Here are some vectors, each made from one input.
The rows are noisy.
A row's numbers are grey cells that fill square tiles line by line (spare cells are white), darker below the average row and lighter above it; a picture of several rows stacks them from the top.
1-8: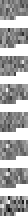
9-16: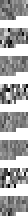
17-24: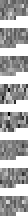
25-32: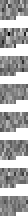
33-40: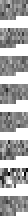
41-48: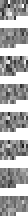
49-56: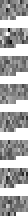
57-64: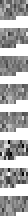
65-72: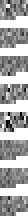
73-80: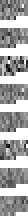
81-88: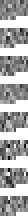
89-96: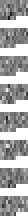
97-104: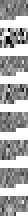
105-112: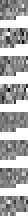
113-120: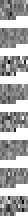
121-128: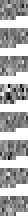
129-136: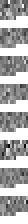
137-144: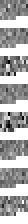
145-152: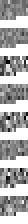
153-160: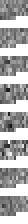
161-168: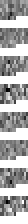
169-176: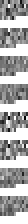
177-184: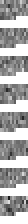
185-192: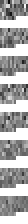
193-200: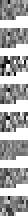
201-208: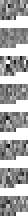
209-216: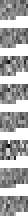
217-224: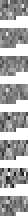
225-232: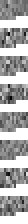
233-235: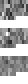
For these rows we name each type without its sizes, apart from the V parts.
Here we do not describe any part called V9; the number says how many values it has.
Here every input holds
a point on a line and a value of V9, together with a list of points on a circle.
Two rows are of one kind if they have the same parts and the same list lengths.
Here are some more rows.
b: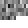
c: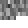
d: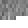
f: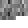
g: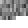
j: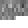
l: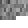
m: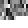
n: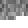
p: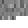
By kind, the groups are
b, p
c, j
d, f, l
g, m, n

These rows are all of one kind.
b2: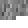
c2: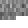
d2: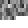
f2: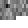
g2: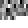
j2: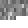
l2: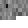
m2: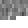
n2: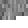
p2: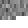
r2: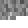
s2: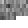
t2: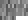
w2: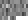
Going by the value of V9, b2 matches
c2, d2, g2 and r2.
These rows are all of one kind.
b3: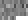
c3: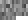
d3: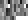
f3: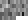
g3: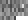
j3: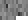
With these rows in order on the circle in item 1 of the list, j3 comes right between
c3 and f3.
